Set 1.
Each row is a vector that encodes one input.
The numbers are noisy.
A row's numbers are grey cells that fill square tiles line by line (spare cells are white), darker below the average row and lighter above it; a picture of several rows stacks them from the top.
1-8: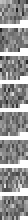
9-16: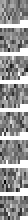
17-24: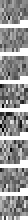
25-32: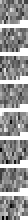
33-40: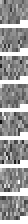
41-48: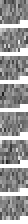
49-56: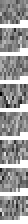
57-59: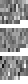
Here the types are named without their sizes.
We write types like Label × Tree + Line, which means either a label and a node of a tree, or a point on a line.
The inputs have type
Label × (Tree + Unit).
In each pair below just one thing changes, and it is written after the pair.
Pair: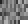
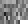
the node of the tree
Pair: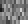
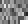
the label
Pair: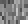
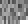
the node of the tree
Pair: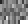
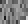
the node of the tree
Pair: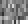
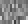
the node of the tree
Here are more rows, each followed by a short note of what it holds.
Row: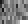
a label and a node of a tree
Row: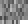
a label
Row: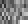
a label and a node of a tree
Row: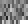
a label
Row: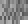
a label
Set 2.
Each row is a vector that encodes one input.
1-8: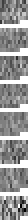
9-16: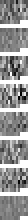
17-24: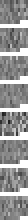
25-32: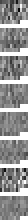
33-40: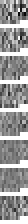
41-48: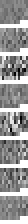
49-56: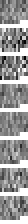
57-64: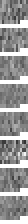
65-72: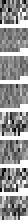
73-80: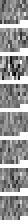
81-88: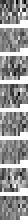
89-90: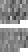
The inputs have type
Line5 × Tree9.
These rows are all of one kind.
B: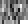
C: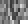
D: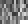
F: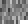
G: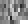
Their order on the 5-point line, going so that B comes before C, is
G, B, C, D, F.
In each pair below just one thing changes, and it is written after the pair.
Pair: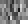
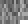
the place on the 5-point line
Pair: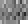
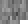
the place on the 5-point line
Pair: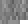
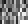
the place on the 5-point line
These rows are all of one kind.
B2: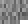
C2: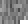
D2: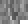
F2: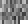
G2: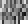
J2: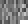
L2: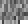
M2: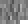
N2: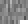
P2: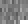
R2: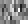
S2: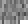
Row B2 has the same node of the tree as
N2, P2 and S2.
